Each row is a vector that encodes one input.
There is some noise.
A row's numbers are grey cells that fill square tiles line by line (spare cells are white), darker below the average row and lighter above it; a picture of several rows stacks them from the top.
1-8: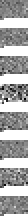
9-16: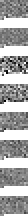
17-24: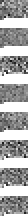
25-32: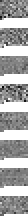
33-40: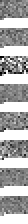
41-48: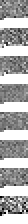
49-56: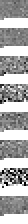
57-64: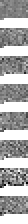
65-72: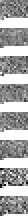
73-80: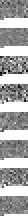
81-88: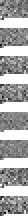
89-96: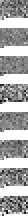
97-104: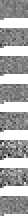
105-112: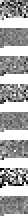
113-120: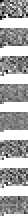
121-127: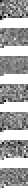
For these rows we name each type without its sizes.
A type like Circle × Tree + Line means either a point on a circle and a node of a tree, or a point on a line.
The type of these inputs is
Bool × Bool × Bool × Bool × Line × Line + Tree.
